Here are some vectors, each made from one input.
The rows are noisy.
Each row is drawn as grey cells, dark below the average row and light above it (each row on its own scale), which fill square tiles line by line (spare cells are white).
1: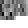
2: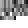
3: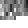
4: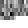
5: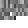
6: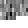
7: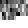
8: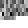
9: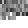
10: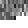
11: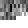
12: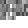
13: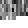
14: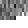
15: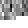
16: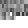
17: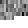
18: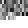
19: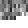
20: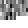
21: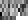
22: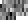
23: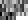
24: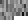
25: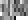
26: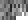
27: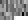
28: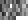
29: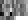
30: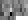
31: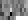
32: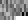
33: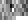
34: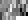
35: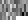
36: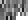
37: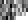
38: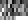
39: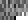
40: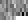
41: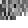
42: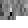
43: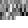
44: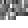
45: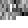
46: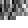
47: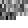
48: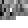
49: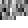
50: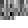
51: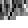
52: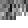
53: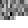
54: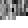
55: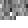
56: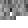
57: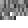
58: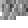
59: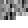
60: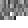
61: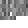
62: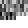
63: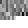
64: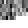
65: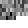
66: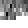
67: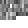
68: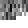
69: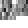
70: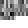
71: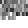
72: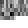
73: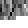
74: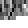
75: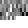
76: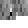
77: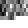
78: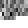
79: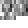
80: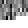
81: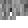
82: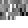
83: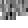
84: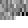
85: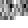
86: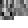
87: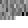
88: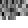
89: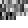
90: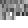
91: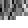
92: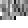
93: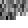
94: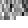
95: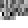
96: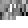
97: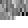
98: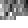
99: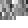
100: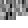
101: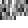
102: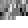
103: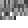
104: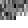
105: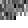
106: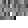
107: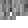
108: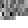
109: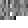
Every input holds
three true/false values, together with either a point on a 6-point line, or a node of an 8-node tree.
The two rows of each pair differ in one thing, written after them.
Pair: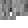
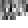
one of the three true/false values
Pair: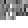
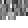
the place on the 6-point line
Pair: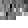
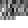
one of the three true/false values
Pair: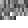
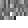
the place on the 6-point line
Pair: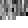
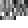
one of the three true/false values
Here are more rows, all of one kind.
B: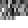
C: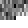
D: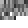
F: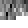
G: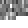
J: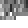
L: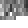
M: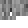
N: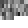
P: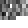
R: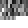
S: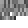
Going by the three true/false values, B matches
N and R.
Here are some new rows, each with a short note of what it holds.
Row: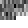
a point on a 6-point line and three true/false values
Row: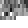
a point on a 6-point line and three true/false values
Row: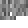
a point on a 6-point line and three true/false values
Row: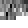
a point on a 6-point line and three true/false values
